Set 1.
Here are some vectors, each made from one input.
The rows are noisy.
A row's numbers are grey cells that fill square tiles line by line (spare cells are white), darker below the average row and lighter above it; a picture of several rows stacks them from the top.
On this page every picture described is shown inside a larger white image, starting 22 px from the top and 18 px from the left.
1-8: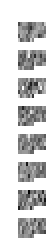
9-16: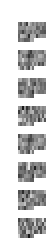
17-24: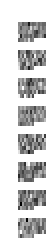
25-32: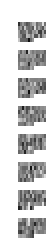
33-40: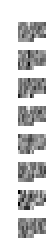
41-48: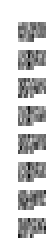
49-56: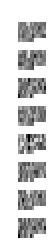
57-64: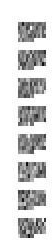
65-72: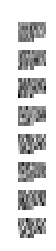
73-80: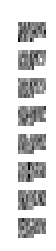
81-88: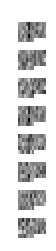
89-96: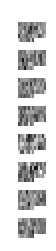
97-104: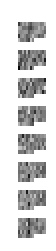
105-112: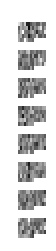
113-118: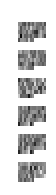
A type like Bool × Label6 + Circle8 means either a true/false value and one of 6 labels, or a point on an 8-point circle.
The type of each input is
Circle10 + Unit.
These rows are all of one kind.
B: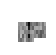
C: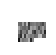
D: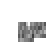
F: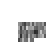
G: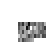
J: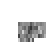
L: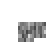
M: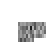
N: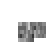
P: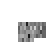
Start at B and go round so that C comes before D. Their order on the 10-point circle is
B, P, G, F, C, L, D, N, M, J.
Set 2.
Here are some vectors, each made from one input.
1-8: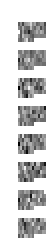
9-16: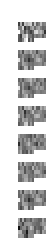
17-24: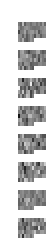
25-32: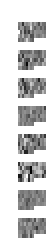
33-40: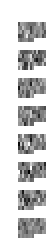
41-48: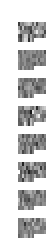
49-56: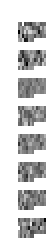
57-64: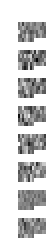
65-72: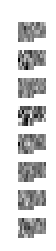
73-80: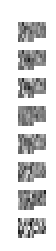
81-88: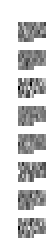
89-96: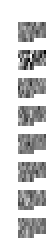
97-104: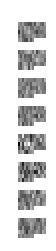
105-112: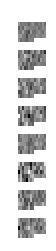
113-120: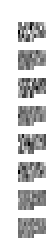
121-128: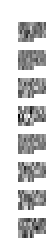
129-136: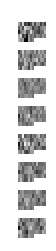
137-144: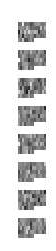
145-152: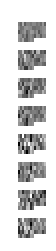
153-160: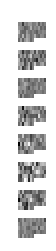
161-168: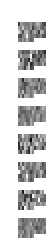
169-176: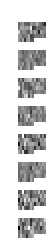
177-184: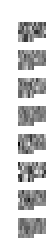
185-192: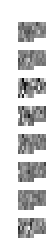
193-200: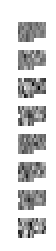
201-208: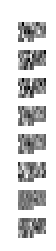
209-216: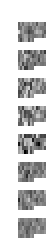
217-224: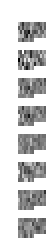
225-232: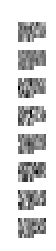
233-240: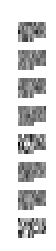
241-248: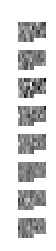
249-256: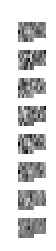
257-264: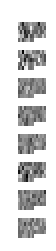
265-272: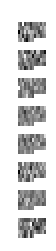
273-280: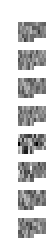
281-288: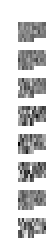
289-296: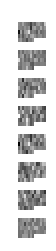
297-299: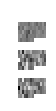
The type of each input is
Bool × Bool × Bool.
